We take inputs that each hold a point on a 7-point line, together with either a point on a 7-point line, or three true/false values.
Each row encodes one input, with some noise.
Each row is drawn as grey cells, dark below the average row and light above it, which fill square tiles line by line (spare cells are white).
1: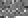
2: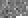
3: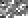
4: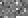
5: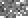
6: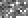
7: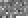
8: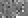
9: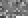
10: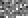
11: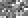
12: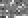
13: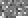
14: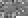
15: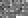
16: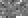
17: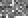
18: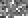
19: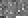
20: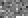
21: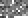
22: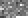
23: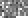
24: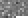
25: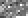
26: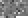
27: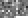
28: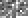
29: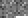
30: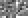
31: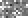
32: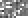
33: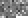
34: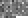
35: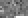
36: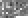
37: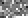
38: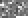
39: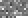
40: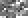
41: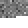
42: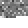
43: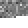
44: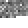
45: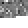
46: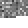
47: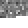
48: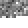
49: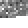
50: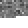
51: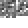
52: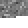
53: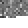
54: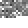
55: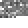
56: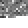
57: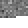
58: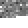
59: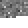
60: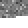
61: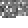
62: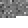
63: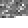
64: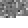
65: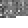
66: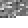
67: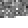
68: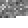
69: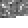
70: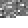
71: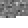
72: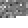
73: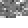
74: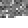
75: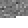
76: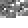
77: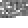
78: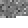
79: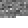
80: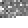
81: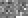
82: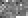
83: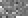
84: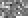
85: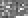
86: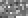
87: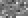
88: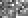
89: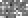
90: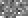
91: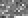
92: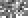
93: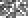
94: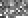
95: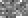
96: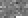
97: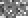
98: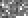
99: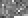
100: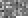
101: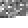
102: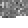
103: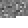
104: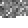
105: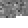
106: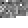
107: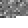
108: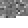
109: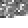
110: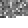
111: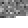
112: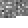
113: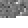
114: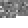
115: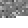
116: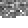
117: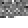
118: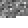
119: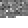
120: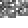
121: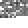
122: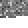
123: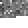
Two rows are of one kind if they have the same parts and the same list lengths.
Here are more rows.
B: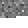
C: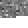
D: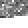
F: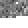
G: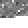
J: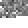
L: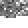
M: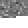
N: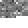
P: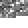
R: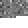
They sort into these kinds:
B, C, J, L, M, N
D, F, G, P, R

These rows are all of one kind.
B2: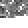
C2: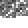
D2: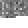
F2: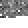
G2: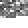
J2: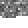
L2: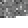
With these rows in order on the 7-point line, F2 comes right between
G2 and J2.
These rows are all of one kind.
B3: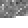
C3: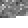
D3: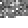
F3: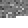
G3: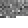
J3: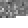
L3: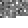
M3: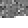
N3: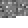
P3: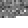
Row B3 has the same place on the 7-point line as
C3 and F3.
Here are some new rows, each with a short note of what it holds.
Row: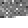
a point on a 7-point line and three true/false values
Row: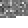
a point on each of two 7-point lines
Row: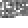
a point on a 7-point line and three true/false values
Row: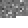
a point on a 7-point line and three true/false values
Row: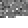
a point on each of two 7-point lines
